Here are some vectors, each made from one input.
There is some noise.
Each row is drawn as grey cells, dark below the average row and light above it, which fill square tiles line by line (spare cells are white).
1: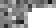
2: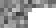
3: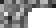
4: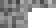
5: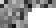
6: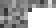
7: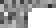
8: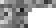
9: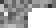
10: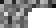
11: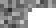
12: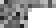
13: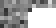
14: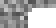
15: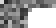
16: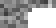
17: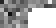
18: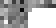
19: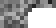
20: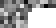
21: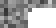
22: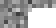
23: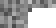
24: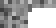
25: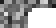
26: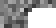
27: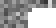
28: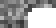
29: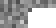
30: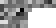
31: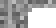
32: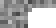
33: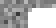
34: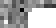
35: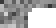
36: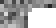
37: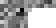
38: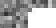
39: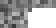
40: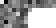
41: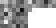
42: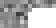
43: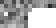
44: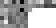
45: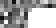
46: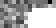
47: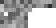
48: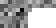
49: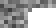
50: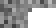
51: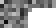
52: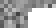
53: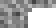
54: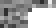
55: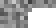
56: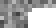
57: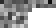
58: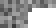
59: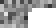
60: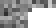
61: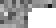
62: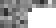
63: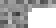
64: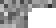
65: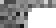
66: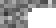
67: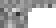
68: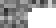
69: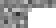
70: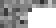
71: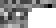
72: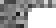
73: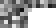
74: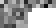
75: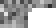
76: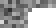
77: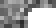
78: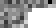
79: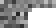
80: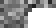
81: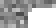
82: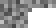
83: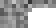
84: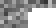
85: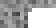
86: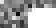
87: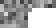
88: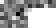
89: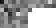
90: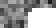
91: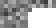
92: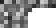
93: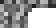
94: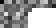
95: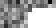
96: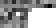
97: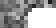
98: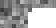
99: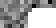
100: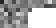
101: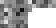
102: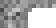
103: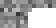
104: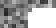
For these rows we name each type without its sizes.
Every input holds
a label, together with either a fixed value, or four true/false values.
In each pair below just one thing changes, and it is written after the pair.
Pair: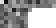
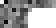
one of the four true/false values
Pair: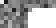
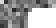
one of the four true/false values
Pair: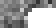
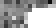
the label
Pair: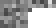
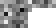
the label
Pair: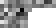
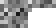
one of the four true/false values
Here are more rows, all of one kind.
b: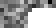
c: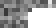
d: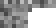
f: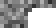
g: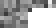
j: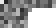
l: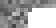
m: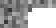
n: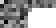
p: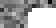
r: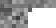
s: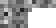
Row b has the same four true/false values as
j, l, p and r.
